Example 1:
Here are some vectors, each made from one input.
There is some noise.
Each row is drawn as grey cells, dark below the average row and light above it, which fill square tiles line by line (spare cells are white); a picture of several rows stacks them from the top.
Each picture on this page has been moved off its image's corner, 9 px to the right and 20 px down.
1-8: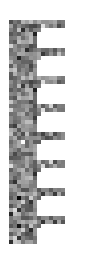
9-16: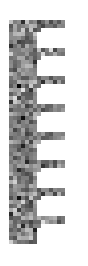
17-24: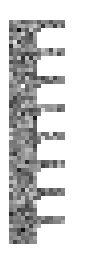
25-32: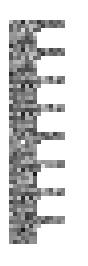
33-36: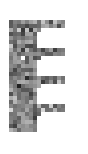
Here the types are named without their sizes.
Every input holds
a point on a circle.
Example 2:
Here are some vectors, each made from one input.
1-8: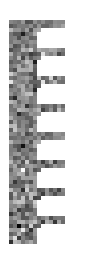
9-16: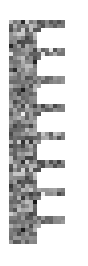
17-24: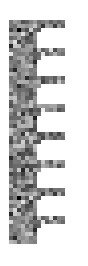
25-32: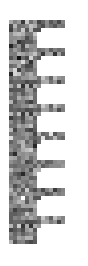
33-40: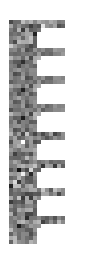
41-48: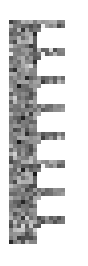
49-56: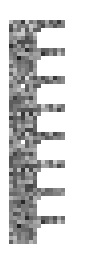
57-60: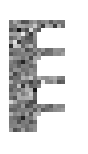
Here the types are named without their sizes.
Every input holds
a point on a circle.
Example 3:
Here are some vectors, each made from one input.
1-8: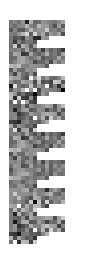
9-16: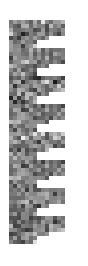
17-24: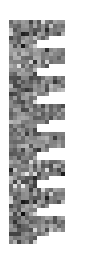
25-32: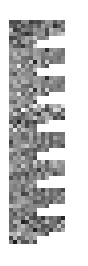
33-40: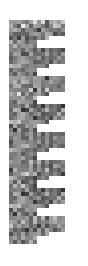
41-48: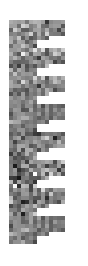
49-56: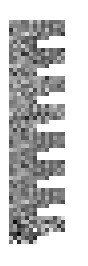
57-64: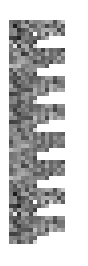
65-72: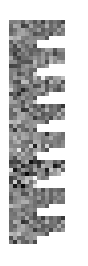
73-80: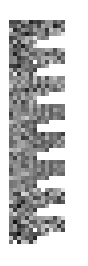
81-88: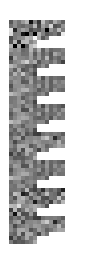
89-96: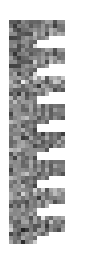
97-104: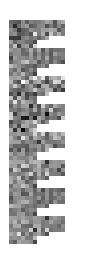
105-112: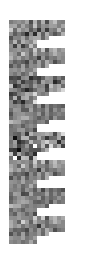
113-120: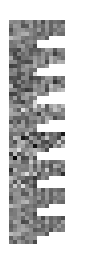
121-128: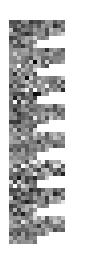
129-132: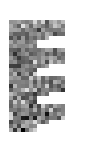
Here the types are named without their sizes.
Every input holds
a point on a circle.
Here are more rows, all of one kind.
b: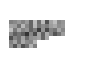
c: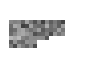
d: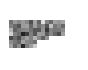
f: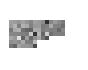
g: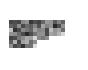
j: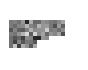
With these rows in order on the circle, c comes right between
f and j.
